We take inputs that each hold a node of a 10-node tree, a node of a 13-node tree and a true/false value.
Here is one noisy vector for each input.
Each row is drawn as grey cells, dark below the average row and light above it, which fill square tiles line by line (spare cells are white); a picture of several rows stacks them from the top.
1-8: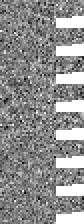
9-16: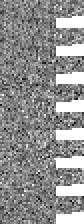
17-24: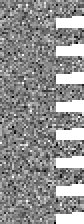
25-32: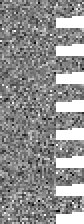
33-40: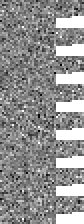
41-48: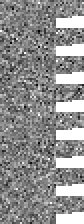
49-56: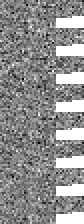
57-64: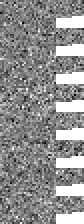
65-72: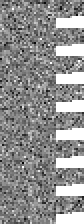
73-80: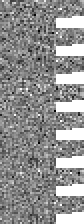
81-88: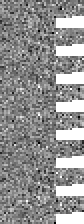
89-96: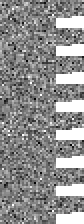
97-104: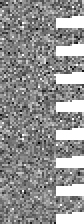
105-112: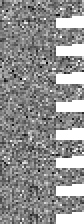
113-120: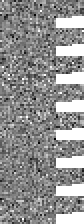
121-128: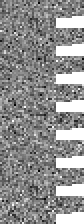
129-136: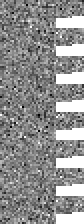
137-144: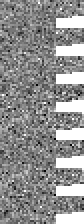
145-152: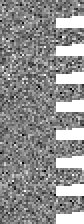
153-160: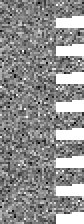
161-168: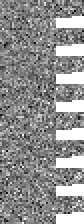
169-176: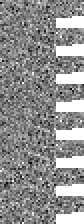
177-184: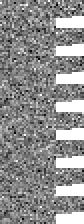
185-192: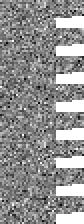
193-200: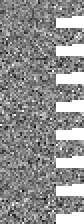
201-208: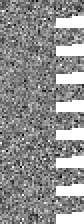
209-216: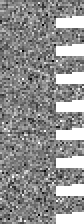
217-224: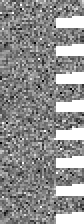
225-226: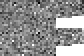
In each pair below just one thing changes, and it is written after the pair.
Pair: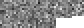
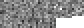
the node of one of the two trees
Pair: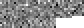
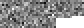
the node of one of the two trees
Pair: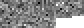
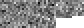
the true/false value
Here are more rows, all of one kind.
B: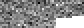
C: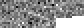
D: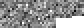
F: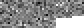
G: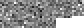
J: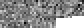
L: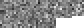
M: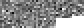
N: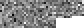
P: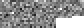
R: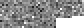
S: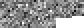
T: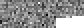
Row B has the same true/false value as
F, J, M and T.
